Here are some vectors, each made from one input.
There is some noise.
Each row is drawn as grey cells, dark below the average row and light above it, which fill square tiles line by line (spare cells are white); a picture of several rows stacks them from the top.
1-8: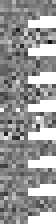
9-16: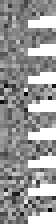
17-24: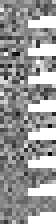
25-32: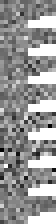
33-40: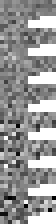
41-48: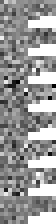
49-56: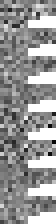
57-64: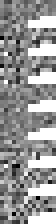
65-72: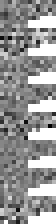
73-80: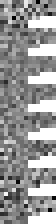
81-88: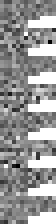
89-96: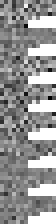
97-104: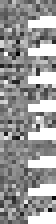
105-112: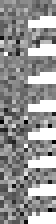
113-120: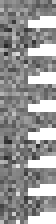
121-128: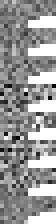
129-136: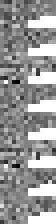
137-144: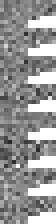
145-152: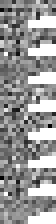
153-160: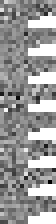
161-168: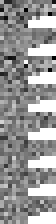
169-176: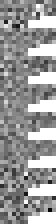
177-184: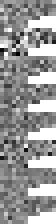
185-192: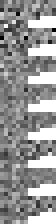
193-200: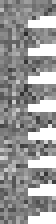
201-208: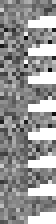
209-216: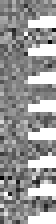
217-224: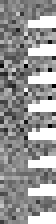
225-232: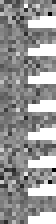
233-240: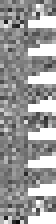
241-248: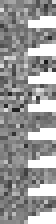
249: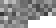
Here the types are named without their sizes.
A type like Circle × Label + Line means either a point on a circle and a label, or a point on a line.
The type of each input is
Label + Line + Tree × Tree × (Tree + Unit).
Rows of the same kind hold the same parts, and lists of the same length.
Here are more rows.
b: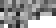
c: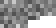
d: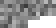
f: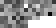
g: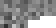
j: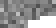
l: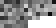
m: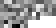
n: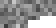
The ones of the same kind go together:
b, m
c, d
f, l
g, j, n

